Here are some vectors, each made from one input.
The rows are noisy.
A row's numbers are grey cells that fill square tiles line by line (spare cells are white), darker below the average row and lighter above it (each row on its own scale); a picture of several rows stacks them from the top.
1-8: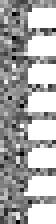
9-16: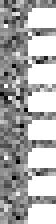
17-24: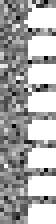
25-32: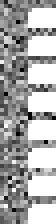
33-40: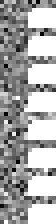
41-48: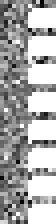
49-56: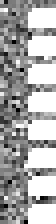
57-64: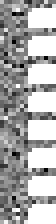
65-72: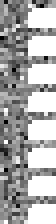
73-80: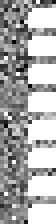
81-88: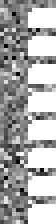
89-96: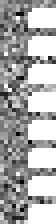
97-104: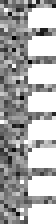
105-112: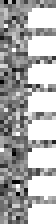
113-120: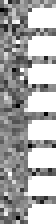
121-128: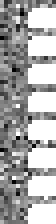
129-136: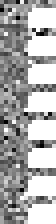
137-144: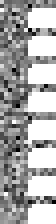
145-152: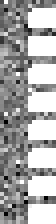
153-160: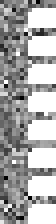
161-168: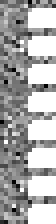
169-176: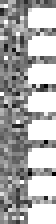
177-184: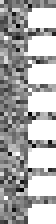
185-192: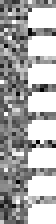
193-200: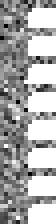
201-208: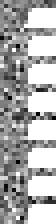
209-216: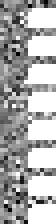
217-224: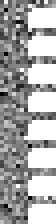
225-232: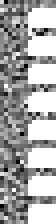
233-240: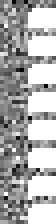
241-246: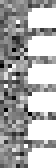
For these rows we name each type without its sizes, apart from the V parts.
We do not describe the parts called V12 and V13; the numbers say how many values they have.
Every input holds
five true/false values and a value of V12, together with either a point on a line, or a value of V13.
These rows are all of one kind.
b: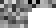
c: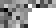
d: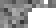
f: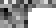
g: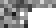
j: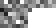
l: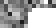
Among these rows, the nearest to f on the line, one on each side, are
g and l.
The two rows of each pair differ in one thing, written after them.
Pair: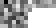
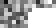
the value of V13
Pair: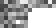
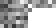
one of the five true/false values
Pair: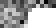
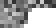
the value of V13
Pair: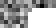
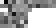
the value of V12
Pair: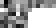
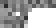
the value of V12
